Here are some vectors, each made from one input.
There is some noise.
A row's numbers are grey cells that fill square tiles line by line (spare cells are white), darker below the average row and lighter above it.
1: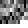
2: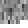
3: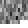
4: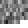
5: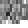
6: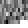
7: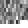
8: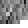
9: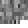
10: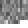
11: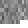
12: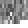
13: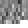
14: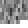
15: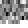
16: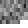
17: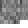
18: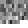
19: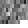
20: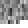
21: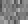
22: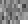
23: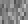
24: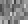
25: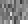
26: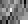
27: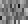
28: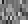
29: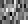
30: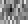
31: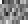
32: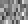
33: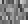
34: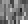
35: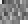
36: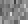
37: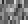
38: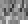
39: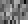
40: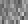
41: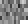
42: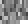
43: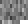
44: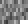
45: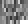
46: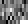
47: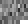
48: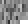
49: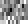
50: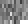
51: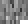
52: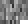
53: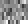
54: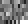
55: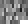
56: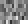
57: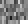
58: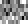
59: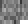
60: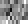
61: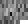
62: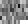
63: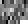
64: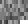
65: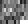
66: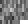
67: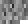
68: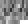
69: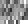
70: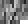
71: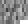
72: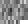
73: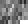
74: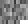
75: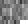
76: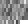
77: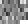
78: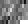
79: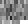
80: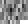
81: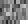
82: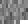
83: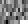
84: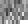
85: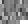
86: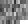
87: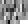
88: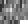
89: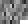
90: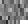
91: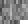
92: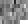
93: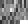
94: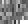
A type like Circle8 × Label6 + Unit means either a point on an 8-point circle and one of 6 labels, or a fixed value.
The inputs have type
Bool × Circle5 + Circle10.
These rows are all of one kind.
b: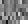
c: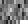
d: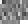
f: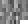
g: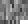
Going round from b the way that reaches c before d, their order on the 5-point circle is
b, g, f, c, d.
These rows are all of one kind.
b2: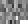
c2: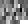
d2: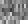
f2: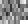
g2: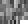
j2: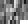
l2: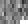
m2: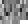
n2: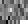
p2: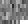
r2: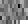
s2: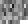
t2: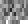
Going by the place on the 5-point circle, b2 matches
f2, g2 and r2.
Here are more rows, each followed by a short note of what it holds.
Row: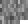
a point on a 10-point circle
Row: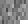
a point on a 10-point circle
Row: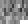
a point on a 5-point circle and a true/false value
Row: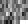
a point on a 10-point circle
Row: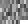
a point on a 10-point circle
